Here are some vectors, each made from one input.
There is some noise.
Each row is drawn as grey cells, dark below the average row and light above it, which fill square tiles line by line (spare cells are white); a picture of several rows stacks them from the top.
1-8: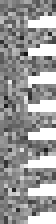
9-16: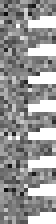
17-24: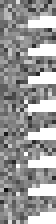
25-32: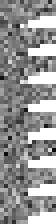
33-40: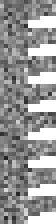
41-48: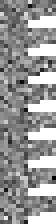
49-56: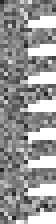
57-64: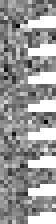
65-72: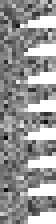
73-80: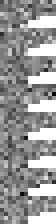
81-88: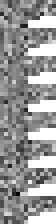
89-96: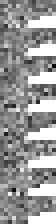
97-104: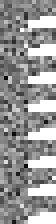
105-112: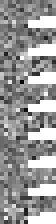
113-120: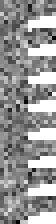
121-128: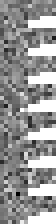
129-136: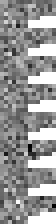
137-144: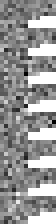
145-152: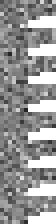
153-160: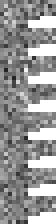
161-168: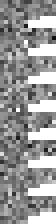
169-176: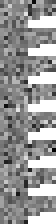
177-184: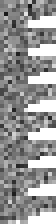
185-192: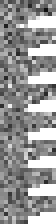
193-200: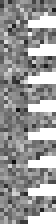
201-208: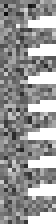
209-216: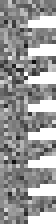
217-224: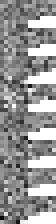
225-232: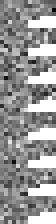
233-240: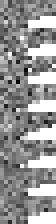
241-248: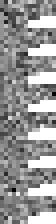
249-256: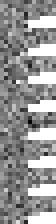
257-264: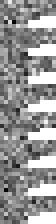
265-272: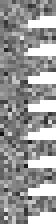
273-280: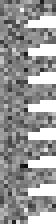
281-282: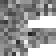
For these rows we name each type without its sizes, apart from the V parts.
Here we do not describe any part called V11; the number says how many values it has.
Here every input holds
either a point on a circle, or a fixed value, or a label and a value of V11.
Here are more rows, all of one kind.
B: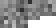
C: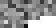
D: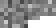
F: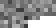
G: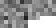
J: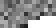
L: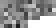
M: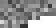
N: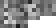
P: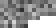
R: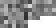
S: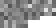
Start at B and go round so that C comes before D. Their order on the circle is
B, N, P, L, M, J, C, F, D, G, S, R.
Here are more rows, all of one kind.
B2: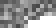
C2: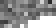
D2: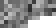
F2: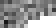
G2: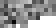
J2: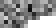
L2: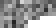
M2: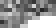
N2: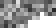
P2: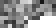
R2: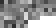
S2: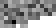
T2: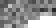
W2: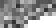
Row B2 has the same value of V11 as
C2, M2 and T2.
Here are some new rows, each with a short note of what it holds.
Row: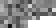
a fixed value
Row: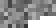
a point on a circle
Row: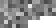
a fixed value
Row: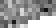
a label and a value of V11
